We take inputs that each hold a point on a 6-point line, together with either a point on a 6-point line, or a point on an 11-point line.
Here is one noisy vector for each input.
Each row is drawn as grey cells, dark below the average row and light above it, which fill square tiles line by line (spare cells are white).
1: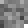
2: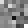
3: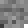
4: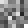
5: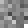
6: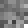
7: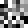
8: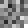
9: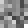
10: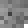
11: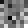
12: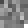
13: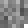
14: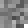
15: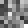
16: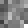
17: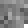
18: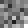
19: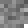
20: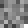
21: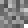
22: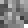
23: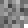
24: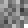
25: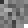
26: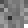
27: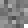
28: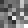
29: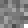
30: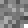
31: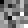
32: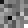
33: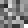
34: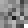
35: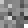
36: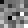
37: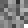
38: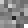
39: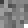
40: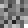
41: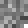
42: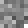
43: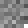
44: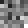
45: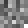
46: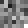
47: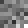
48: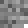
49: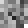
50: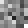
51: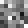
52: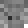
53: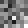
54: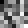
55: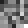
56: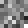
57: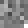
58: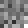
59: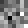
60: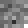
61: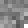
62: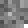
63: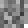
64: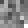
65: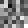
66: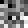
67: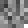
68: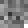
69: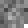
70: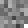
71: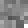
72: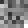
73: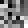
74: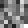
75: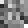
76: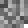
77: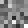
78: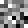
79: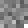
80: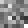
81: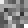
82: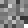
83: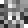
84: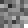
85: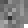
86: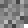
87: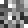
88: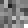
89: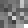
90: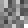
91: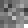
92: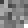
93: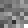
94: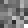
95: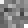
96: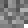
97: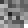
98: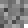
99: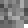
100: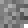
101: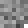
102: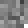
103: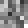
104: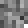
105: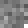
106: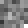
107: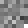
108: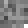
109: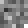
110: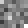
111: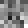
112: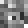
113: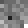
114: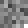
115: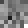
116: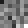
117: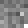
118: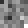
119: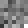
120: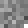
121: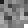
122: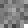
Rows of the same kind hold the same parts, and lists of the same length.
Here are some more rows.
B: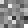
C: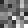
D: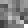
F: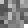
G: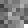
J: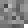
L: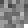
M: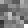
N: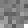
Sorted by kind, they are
B, J, L, N
C, D, F, G, M

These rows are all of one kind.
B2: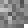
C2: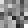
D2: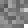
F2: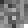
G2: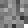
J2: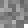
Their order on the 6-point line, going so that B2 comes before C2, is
B2, G2, D2, C2, F2, J2.
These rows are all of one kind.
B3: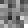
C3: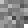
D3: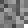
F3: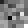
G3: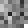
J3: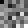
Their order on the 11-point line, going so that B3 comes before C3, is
D3, B3, F3, C3, J3, G3.
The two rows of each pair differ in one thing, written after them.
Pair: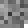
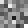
the place on the 11-point line
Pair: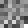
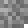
the place on the 6-point line
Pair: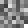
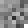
the place on the 6-point line
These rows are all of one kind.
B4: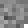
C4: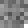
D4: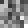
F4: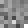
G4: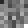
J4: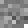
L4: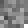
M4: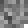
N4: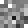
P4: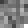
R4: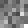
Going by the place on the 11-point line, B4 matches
F4 and N4.
